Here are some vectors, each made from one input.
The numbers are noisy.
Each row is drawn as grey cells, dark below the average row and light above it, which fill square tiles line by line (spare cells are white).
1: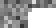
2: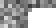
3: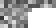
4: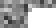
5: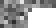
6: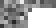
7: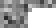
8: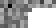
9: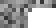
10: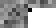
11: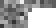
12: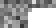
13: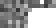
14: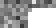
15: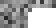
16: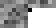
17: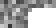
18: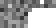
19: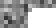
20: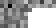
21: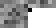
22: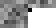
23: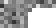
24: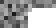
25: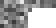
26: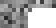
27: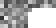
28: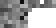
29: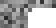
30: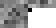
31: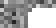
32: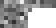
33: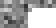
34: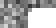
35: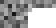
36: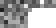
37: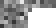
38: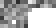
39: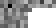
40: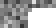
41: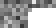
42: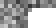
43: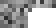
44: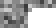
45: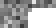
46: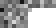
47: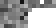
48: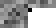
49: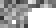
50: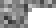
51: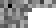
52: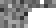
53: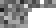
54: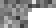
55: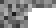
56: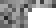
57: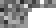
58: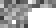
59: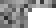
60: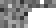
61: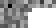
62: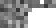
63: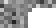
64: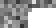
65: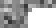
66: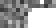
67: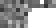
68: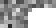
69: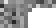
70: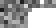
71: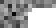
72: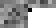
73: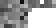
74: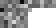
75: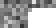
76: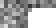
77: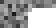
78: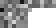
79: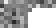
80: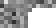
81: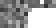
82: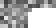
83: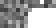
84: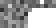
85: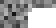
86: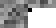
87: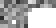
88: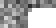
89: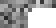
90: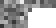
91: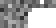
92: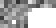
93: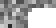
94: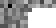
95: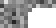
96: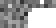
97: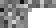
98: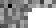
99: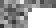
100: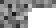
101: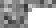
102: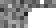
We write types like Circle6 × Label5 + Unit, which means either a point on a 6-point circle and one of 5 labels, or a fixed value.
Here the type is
Bool × Line5 + Label7.
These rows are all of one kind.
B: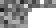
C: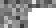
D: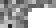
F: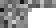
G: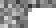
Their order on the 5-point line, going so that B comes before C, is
F, B, G, C, D.
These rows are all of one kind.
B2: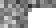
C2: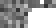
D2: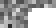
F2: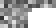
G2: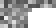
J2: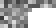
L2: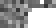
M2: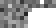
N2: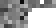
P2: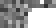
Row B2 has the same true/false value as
D2, F2, G2 and J2.
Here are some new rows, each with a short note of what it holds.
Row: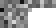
a point on a 5-point line and a true/false value
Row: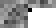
one of 7 labels
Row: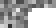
a point on a 5-point line and a true/false value
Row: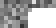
a point on a 5-point line and a true/false value
